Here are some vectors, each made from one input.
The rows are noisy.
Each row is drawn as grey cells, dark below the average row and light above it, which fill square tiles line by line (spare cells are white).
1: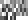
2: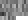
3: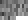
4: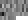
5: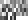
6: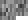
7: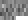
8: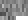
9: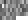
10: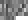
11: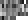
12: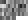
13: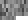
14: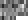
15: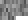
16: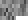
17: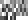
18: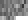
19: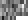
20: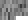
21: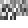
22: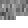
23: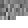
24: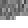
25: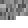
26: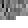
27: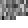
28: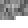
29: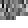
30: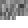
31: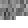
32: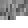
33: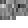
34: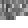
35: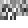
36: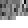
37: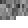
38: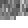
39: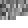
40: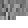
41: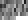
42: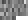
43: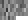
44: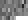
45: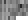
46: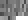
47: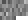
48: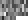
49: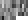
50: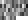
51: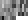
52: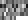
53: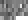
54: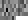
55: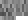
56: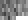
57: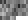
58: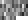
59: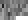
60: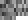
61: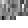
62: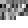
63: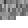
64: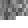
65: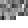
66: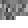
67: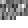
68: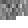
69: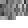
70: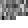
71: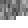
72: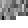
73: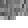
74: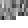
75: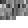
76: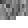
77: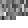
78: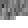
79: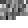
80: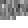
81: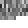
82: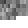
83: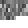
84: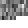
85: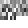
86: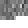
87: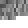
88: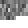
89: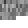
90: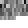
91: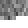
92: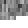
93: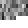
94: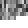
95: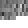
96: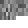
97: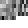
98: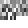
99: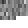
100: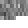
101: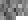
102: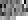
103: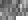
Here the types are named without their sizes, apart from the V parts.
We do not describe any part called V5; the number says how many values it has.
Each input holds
a list of items, each a true/false value and a value of V5.
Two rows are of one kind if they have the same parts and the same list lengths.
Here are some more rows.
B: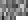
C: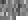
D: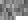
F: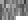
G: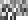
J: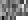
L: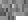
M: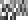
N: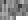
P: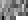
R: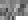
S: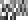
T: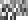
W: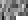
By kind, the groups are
B, J, P, W
C, N
D, F, L, R
G, M, S, T

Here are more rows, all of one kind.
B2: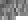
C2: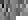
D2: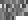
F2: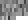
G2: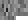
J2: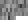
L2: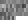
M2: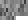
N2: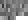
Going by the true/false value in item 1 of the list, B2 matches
C2, D2 and N2.
